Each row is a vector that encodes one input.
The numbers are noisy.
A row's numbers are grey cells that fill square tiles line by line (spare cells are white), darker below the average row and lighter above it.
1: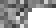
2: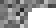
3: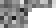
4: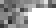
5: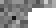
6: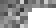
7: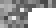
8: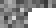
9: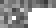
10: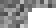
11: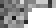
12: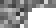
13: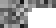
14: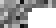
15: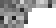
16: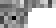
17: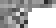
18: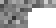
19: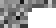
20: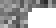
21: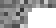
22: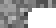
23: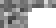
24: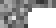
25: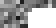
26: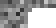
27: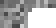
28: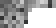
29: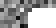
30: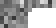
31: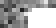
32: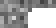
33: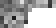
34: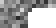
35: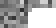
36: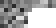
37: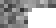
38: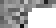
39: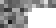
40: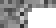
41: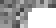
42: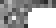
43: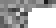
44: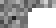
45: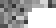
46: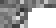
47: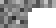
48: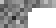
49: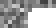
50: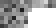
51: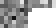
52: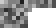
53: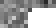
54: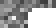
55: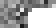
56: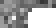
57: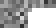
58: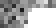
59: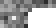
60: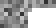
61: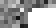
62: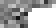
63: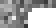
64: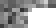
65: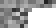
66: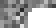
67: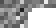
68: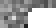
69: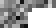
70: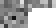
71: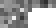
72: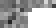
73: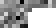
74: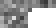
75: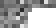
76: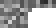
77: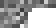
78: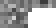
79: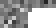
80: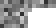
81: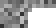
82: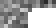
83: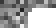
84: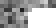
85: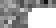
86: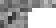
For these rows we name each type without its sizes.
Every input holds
a true/false value, together with either a point on a circle, or a point on a line.
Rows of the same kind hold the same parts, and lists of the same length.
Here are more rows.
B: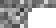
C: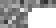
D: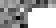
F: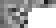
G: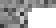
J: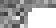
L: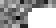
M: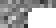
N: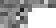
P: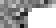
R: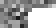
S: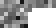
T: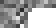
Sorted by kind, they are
B, C, J, M, N, T
D, F, G, L, P, R, S

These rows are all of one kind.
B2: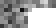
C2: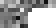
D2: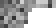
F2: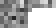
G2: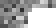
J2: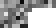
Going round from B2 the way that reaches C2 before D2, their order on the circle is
B2, J2, C2, F2, D2, G2.
